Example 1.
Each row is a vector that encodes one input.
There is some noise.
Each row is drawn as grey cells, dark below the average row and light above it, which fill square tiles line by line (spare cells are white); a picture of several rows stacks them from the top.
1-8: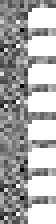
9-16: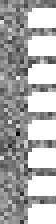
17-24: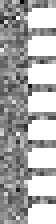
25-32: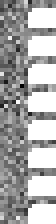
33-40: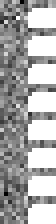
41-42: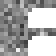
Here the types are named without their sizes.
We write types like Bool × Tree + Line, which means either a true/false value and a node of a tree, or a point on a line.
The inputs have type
List(Line × Line).
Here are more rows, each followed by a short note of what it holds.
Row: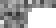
a list of two items
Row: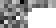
the empty list
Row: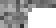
a list of two items
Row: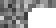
a list of one item
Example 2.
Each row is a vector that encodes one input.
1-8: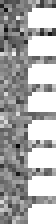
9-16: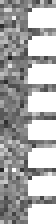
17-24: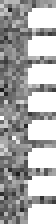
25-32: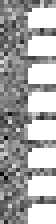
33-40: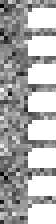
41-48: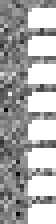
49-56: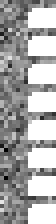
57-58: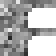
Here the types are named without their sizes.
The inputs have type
(Bool × Bool × Bool + Unit) × Label.
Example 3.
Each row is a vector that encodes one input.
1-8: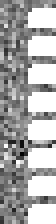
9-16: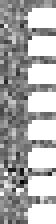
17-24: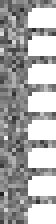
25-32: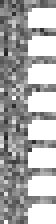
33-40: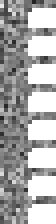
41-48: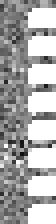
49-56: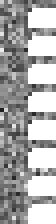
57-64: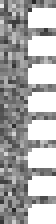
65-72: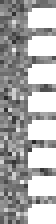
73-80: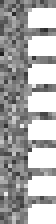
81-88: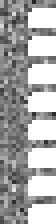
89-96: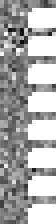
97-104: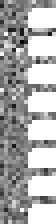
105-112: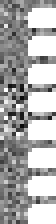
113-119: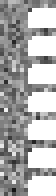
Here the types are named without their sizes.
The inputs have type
List(Line).
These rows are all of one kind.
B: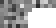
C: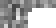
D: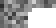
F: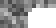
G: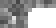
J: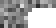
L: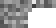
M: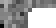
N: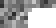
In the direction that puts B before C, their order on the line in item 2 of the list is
D, L, B, C, N, G, F, M, J.
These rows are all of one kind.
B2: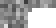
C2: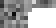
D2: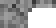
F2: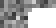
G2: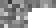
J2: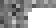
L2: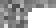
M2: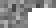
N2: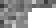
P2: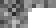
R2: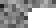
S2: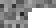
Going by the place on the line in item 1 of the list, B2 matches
G2 and L2.
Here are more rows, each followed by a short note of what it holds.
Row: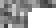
a list of one item
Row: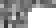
a list of one item
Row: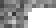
a list of two items
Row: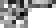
the empty list
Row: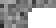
a list of two items
